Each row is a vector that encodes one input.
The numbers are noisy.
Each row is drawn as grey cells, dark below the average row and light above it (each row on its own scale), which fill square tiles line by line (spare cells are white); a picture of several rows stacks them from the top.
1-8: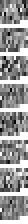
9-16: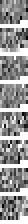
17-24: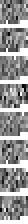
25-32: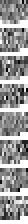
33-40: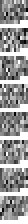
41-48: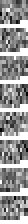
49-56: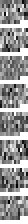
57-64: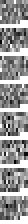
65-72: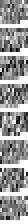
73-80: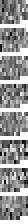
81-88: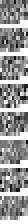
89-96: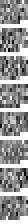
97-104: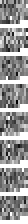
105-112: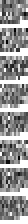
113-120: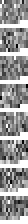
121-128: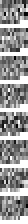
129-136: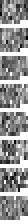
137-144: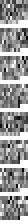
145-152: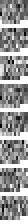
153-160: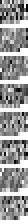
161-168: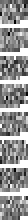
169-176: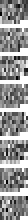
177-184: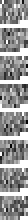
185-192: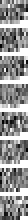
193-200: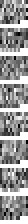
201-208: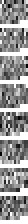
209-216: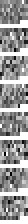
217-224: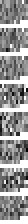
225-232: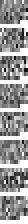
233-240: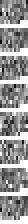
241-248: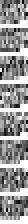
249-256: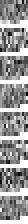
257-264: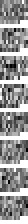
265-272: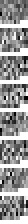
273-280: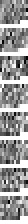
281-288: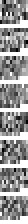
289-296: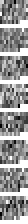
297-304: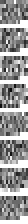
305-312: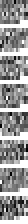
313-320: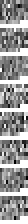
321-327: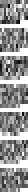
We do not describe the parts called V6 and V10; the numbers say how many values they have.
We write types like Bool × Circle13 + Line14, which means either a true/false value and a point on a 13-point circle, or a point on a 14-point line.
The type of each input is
(Bool × (Line4 + V6) + Line13) × V10.
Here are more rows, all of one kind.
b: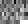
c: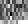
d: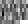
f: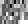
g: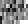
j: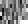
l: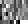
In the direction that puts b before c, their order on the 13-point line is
d, j, l, g, b, c, f.
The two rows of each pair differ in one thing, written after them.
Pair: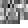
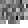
the value of V10
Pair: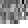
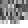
the value of V6
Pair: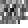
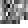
the value of V6
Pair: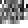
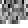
the value of V6
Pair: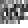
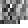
the value of V6
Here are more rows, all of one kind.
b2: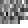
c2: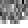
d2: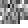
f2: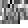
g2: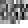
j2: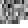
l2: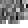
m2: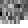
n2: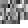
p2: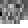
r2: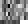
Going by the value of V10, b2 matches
d2, f2 and n2.
